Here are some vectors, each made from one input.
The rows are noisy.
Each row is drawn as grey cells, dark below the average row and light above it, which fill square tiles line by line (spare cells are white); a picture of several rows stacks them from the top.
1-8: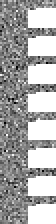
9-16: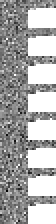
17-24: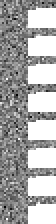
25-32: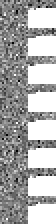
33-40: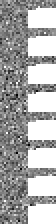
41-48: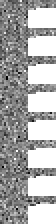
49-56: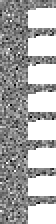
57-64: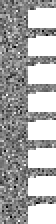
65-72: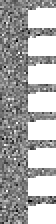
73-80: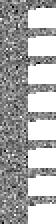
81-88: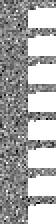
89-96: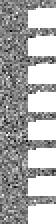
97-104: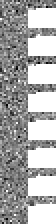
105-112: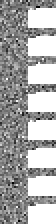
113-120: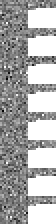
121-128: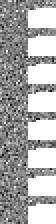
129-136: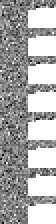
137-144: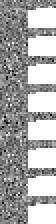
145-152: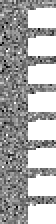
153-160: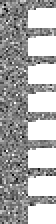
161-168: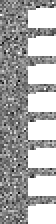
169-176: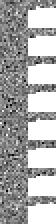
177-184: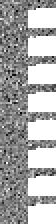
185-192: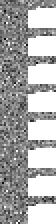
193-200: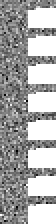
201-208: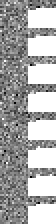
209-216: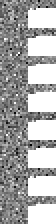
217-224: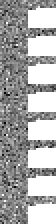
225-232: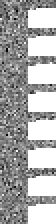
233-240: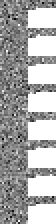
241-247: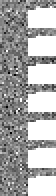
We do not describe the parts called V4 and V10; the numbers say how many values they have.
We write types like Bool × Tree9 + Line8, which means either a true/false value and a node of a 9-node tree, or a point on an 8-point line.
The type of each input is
(Bool × Bool × Bool × Bool + (Line6 + Line7) × V10) × V4.
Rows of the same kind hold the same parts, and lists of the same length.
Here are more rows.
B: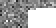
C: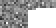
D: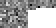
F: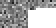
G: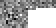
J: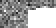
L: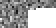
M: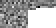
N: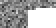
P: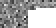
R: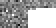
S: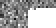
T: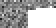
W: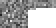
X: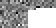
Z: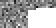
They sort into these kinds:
B, C, F, N, P, R, T, W
D, G, L, S
J, M, X, Z

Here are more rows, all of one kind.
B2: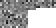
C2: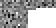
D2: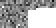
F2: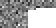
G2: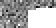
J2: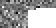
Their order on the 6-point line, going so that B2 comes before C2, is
J2, D2, F2, B2, G2, C2.
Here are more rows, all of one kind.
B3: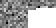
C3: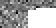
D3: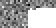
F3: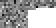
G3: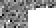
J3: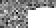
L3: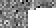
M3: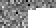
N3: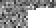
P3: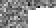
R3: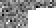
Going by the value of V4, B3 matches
J3 and P3.
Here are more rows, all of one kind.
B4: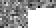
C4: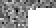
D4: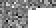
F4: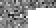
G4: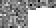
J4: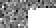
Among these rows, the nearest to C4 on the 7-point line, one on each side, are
G4 and J4.
